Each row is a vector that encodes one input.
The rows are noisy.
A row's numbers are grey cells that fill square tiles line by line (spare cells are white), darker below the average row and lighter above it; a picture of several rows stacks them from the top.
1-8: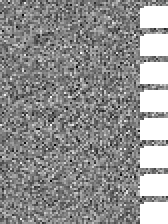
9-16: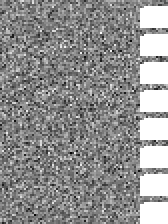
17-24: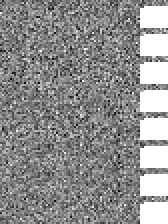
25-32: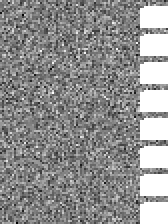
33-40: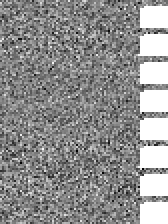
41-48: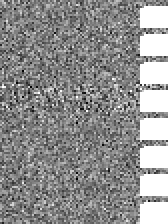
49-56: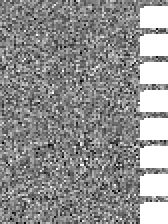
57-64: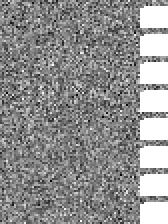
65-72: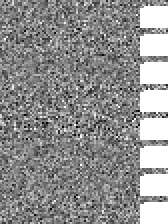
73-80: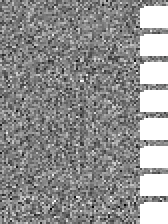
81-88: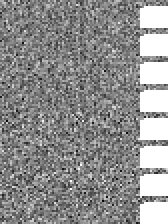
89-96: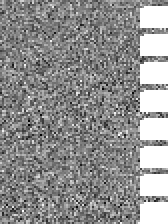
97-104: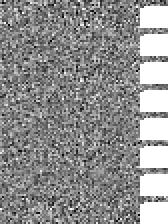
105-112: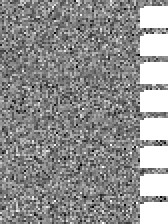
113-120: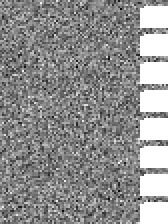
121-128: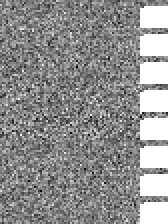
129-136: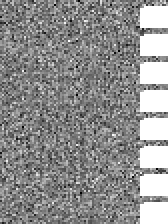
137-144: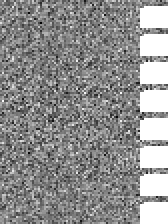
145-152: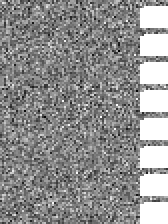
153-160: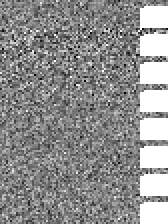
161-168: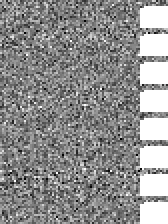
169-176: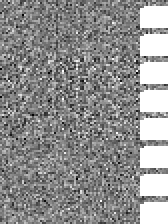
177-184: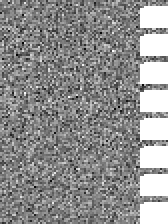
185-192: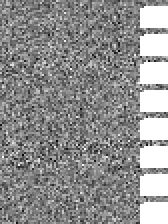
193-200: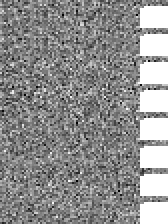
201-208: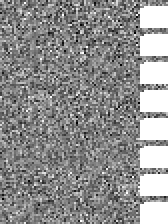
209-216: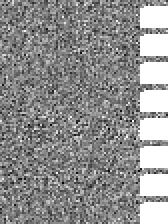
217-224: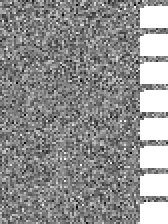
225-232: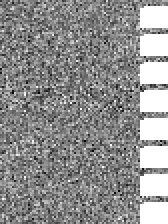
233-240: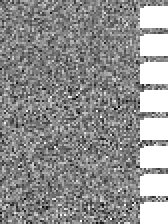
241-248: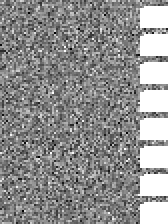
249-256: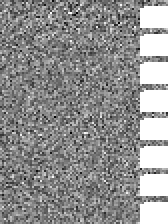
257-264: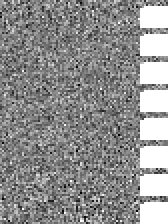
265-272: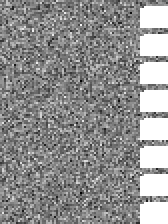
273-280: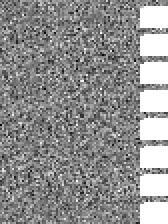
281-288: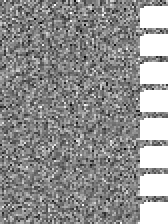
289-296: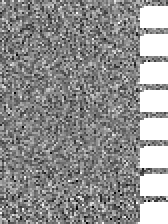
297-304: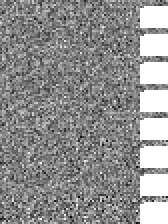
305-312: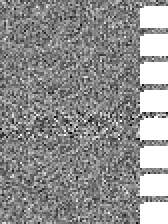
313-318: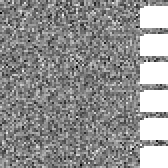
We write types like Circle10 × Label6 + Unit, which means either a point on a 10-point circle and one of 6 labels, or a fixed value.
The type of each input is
Circle14.
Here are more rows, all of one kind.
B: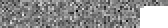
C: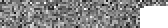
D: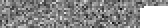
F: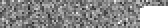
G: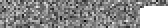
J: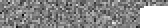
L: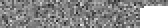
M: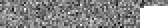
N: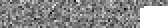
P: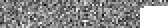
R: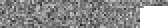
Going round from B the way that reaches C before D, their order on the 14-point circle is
B, N, R, F, G, J, C, P, M, D, L.
